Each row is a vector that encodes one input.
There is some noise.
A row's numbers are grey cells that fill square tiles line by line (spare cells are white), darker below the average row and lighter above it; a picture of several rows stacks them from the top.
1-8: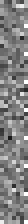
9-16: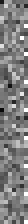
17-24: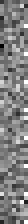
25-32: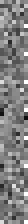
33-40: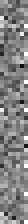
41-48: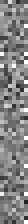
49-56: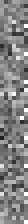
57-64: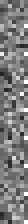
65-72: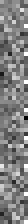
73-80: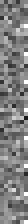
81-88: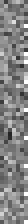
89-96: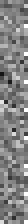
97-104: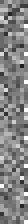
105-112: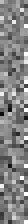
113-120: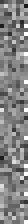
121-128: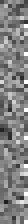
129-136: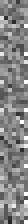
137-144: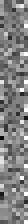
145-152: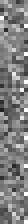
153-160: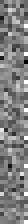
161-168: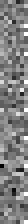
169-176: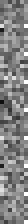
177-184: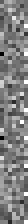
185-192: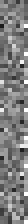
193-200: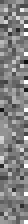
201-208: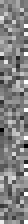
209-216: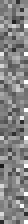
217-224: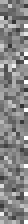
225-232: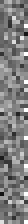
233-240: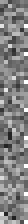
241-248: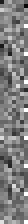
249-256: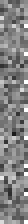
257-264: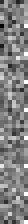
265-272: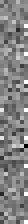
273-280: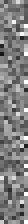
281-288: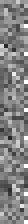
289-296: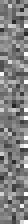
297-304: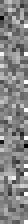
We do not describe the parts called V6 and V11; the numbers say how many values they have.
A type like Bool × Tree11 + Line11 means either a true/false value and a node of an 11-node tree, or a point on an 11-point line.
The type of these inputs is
Bool × V6 × V6 + List2(Circle10) × V11.
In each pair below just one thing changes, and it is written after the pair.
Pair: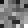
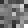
the value of V11
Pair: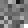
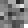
the value of V11
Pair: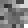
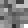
the place on the 10-point circle in item 2 of the list
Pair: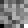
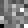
the value of V11
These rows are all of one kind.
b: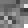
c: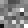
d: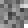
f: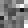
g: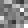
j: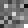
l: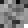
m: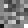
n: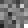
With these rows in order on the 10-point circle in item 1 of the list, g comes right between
b and n.
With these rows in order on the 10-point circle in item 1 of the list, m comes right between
c and f.
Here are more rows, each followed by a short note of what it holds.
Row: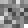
a value of V11, together with a list of one item
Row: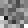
a value of V11, together with the empty list
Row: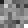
a value of V11, together with a list of one item
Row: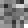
a value of V11, together with a list of two items
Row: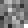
a true/false value and two values of V6
